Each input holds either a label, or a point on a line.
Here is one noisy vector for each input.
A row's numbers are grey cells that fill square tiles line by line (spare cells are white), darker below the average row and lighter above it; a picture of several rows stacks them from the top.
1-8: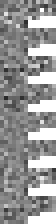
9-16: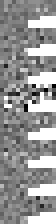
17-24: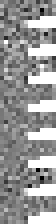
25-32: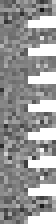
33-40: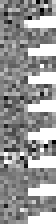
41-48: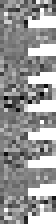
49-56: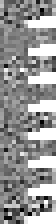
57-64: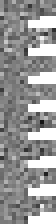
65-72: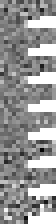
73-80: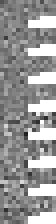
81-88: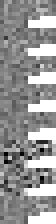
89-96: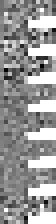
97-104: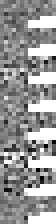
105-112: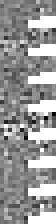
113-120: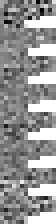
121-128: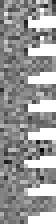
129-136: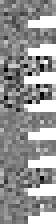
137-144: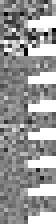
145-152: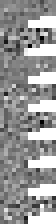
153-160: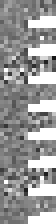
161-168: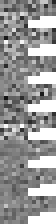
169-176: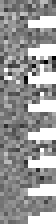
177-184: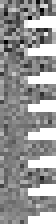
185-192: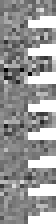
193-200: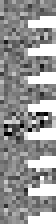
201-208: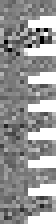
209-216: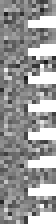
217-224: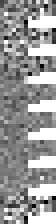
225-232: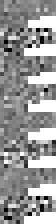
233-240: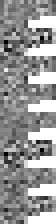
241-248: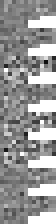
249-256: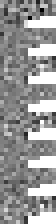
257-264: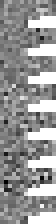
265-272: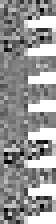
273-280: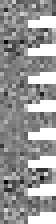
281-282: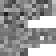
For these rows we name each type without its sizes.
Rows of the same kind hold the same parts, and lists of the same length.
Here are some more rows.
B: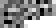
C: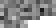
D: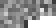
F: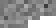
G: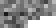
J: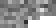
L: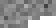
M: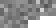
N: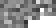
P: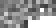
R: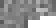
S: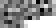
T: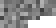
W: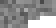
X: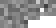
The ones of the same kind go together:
B, C, S, T
D, F, G, J, L, M, N, P, R, W, X

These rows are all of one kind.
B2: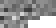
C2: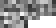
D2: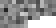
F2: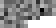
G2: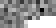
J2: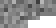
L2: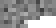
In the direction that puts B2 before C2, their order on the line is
B2, F2, C2, J2, L2, G2, D2.
